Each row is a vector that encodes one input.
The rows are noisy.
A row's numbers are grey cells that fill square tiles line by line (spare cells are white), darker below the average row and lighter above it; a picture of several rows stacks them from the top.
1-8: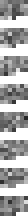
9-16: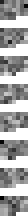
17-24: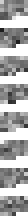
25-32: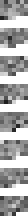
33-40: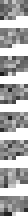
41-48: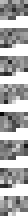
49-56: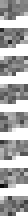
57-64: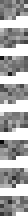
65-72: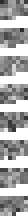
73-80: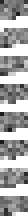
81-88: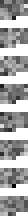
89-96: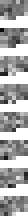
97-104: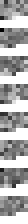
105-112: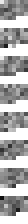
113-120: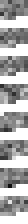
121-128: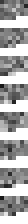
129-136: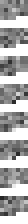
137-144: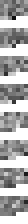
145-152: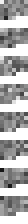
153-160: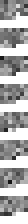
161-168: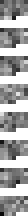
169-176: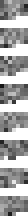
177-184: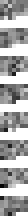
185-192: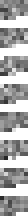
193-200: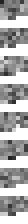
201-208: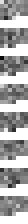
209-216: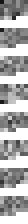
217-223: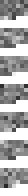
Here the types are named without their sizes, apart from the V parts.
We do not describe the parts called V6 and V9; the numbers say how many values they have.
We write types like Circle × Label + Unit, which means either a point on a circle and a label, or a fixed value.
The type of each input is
(Bool × Bool × Bool × Bool + Unit) × Line × V6 × V9.
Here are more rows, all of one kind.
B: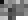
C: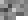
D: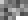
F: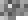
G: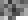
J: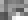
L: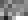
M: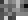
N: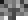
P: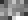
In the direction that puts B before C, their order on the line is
N, B, G, F, M, C, D, L, J, P.
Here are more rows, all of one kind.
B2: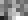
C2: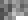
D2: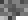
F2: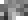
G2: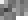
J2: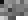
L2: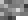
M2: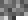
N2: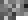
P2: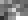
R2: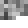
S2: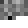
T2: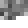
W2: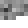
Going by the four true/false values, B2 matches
D2, F2, M2 and P2.
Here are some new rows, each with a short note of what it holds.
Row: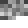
a point on a line, a value of V6 and a value of V9
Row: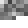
a point on a line, four true/false values, a value of V6 and a value of V9
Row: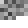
a point on a line, a value of V6 and a value of V9
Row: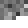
a point on a line, a value of V6 and a value of V9
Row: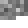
a point on a line, four true/false values, a value of V6 and a value of V9
